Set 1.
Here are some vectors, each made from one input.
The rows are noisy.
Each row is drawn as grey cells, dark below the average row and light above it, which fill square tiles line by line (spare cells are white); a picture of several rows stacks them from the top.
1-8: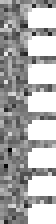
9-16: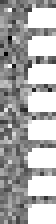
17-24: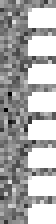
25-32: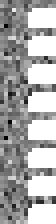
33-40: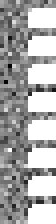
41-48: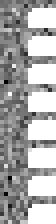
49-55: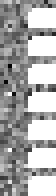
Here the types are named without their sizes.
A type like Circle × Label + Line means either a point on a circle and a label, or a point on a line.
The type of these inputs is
Label × Tree.
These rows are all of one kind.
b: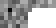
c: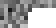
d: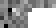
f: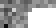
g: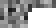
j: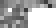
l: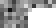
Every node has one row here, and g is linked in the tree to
c.
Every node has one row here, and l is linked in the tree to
j.
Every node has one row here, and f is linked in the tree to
b and d.
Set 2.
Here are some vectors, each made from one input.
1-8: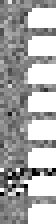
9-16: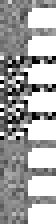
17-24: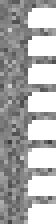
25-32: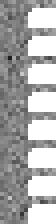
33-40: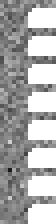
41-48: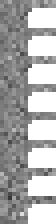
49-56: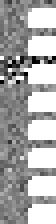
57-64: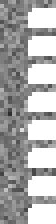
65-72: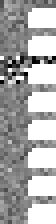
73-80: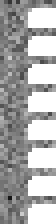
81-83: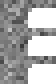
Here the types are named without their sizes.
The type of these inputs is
Bool × Line × Line + Unit.
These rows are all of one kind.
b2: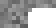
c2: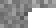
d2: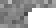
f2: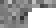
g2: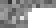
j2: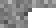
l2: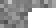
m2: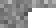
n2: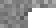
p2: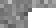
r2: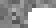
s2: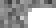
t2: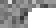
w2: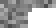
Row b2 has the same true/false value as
g2, r2 and s2.
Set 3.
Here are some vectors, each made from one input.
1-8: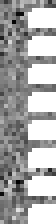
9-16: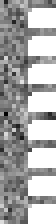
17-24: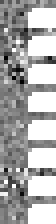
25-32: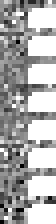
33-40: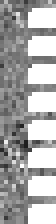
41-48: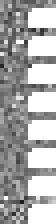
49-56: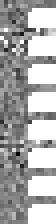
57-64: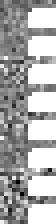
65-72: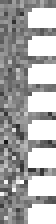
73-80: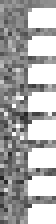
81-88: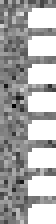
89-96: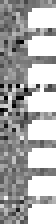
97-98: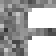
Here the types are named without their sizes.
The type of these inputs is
List(Line).
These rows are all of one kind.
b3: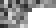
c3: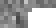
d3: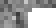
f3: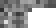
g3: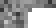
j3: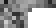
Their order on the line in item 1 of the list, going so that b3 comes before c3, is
j3, f3, g3, b3, d3, c3.
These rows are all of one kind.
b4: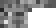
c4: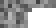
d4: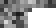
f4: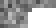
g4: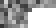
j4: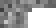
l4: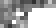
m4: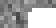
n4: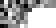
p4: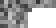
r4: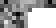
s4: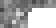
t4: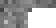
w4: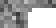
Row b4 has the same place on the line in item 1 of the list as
l4, r4 and s4.
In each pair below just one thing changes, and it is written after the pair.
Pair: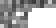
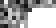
the place on the line in item 2 of the list
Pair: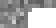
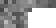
the place on the line in item 1 of the list
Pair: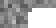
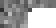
the place on the line in item 1 of the list
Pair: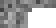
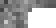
the place on the line in item 1 of the list
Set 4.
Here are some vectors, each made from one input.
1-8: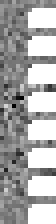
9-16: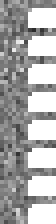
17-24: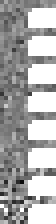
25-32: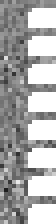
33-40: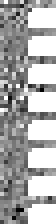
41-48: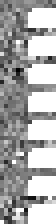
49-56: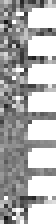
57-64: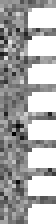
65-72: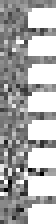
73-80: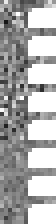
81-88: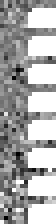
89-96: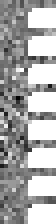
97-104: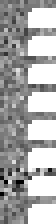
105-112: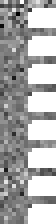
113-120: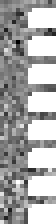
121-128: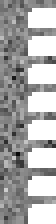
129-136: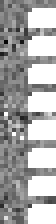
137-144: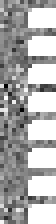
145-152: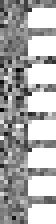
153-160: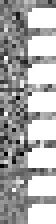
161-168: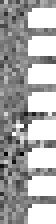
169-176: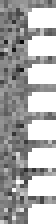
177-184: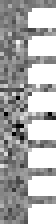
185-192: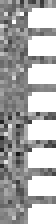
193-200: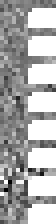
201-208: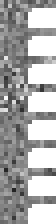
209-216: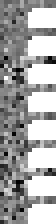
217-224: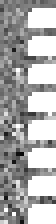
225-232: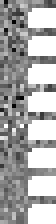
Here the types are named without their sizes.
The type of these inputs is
List(Line).
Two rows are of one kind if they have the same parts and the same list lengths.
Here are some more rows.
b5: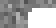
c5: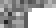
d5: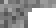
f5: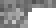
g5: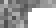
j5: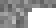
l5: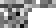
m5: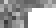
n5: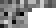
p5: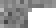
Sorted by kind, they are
b5, c5, d5, g5, m5, n5, p5
f5, j5
l5

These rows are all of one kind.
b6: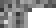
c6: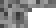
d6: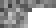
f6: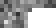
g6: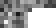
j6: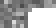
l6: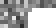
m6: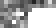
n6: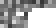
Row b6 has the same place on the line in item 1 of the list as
d6 and m6.
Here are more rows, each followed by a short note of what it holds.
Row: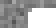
a list of one item
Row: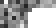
a list of one item
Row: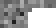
a list of one item
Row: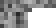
a list of two items
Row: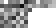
the empty list
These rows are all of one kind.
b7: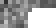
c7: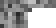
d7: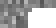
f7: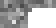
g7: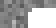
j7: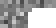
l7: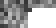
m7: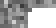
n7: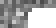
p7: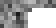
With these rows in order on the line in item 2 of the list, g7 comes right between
d7 and l7.
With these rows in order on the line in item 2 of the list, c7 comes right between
f7 and m7.
